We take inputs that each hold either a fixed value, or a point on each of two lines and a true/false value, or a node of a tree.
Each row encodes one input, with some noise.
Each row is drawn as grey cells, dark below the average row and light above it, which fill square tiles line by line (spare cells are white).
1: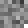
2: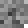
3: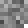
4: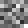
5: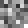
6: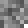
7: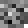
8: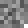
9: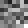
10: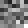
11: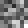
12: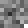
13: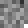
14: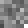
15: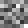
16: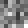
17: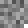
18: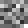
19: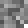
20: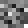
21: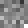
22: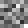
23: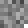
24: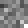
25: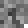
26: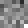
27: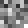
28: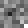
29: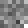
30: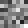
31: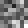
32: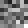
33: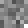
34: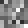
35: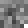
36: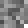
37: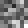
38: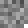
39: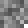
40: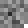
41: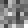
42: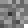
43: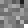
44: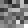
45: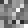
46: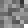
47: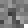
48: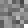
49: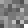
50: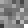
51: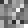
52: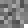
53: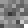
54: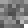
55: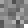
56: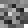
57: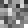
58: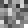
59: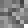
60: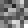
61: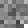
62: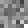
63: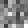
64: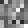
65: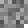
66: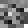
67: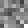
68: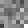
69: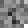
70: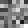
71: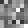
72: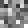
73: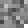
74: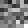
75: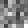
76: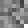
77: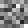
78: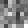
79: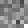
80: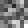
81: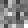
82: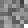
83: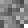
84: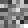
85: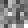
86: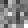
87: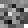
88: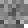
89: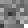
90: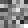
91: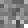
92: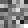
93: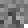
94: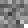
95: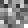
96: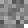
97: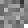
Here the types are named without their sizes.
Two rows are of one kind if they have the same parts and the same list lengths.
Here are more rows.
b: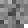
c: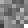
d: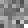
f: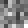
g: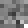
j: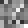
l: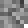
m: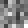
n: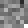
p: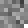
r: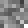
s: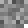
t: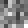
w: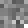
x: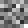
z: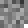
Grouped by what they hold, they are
b, c, d, g, l, n, p, r, s, w, z
f, m, t
j, x

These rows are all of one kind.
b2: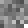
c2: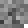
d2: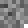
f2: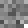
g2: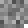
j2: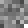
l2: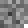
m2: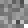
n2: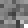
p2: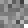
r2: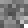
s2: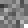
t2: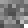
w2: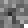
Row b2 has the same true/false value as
g2, j2, m2 and p2.
